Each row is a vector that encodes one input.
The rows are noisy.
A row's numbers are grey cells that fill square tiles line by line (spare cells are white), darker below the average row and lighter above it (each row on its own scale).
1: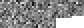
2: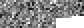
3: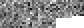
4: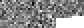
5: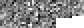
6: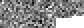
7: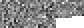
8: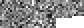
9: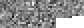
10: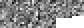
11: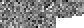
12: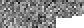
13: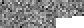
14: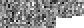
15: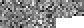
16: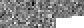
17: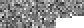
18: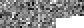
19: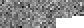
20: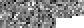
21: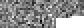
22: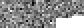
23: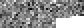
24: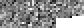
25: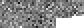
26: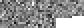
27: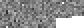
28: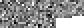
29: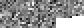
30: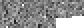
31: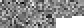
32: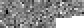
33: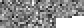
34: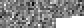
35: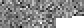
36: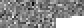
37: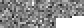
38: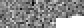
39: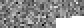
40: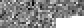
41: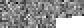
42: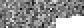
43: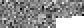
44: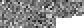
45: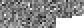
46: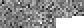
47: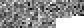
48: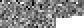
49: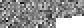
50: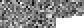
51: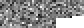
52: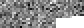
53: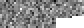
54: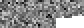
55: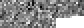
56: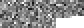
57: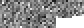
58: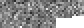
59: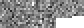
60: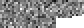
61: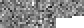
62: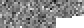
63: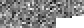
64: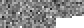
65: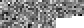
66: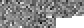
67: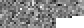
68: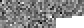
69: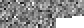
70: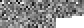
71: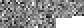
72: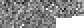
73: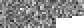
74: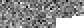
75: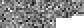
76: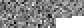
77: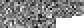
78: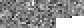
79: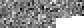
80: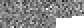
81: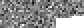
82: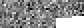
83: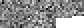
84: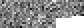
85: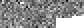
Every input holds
a point on a 6-point circle, together with either one of 5 labels, or three true/false values.
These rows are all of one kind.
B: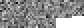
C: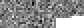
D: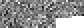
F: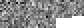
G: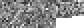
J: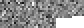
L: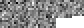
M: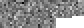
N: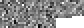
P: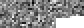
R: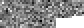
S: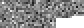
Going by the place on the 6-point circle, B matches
C, L and N.
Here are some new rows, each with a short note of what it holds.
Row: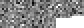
a point on a 6-point circle and one of 5 labels
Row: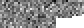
a point on a 6-point circle and three true/false values
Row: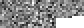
a point on a 6-point circle and three true/false values
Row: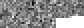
a point on a 6-point circle and one of 5 labels
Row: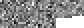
a point on a 6-point circle and one of 5 labels
